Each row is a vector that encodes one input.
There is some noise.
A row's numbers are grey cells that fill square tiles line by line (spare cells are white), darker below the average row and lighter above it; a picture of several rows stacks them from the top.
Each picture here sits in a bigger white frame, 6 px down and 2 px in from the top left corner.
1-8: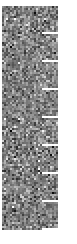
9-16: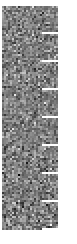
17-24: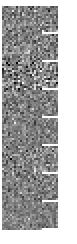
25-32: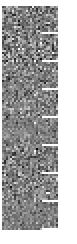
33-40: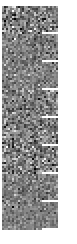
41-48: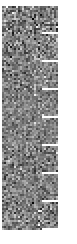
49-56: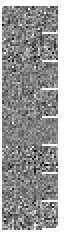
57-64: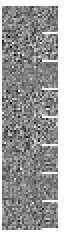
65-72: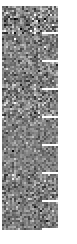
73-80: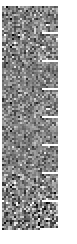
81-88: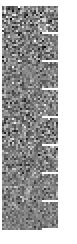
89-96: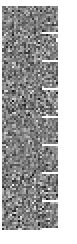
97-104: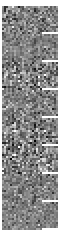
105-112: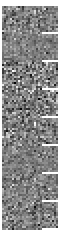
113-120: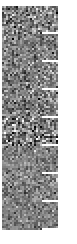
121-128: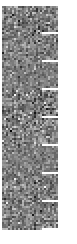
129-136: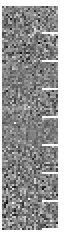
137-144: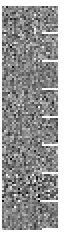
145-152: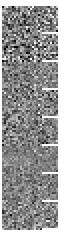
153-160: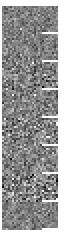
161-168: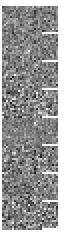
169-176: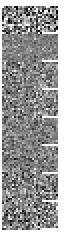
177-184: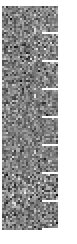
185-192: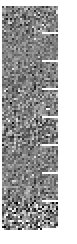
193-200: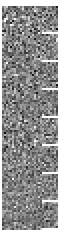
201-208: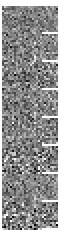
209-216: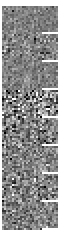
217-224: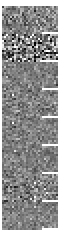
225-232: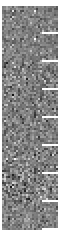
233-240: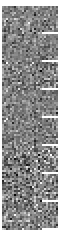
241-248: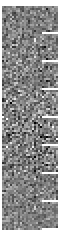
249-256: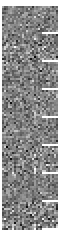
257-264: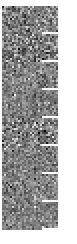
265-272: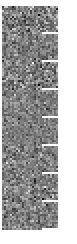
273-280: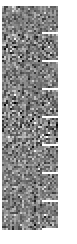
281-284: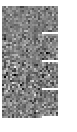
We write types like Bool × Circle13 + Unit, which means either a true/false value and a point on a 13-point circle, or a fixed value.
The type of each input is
Line10 + List2(Line15).
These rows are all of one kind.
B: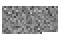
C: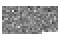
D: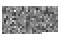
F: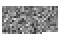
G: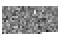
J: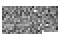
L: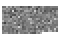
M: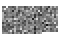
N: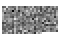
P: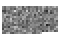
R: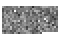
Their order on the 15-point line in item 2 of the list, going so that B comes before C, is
N, M, F, D, P, B, L, G, C, J, R.
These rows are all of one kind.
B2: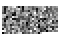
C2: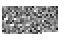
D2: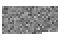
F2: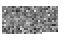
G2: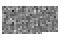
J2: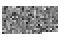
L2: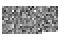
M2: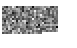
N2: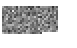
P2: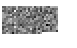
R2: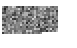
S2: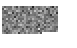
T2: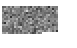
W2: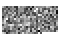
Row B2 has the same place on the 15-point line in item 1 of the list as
D2, J2 and R2.
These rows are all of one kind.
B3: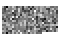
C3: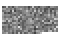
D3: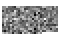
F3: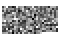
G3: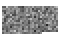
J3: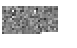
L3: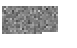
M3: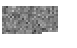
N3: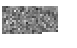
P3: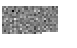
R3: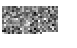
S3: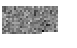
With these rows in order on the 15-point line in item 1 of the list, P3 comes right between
L3 and M3.
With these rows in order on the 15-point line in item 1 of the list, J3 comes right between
C3 and F3.
